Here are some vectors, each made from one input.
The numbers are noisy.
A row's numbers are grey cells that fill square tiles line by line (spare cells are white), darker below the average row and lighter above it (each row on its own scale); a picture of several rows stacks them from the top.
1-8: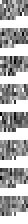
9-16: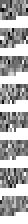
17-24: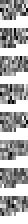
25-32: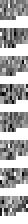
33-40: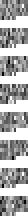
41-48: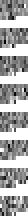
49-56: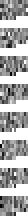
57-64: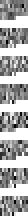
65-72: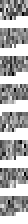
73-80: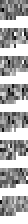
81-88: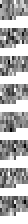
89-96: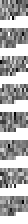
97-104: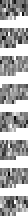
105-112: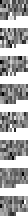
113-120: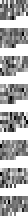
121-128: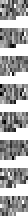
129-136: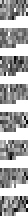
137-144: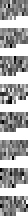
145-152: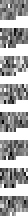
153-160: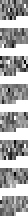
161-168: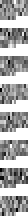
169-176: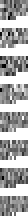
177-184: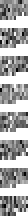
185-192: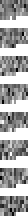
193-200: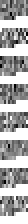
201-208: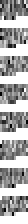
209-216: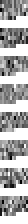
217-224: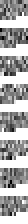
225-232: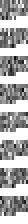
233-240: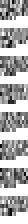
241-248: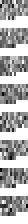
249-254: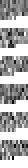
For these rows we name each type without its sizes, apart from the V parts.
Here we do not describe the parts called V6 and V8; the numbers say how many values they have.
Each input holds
either a label and a node of a tree, or a point on a line, or a value of V6 and a value of V8.
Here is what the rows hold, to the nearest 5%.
About 40% of them hold a label and a node of a tree. About 25% of them hold a point on a line. The rest hold a value of V6 and a value of V8.
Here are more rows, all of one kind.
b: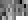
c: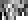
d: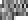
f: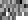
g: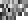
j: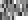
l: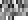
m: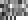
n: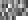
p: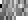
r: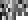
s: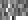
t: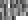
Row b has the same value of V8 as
f, g, m and r.
